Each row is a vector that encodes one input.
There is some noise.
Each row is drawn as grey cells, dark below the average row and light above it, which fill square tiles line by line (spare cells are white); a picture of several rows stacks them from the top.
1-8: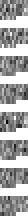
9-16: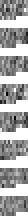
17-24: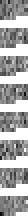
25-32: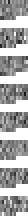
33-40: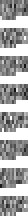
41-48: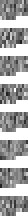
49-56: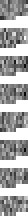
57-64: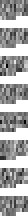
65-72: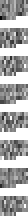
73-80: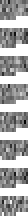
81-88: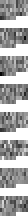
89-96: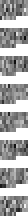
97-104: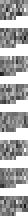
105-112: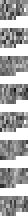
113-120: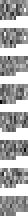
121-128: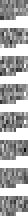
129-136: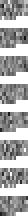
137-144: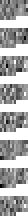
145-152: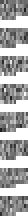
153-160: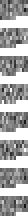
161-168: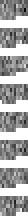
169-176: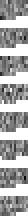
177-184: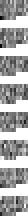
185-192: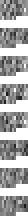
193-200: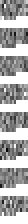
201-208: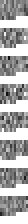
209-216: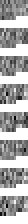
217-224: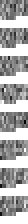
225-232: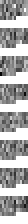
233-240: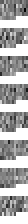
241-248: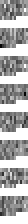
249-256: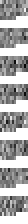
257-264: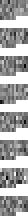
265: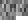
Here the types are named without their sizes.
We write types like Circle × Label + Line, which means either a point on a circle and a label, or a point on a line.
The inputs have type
Line × Line × Line.
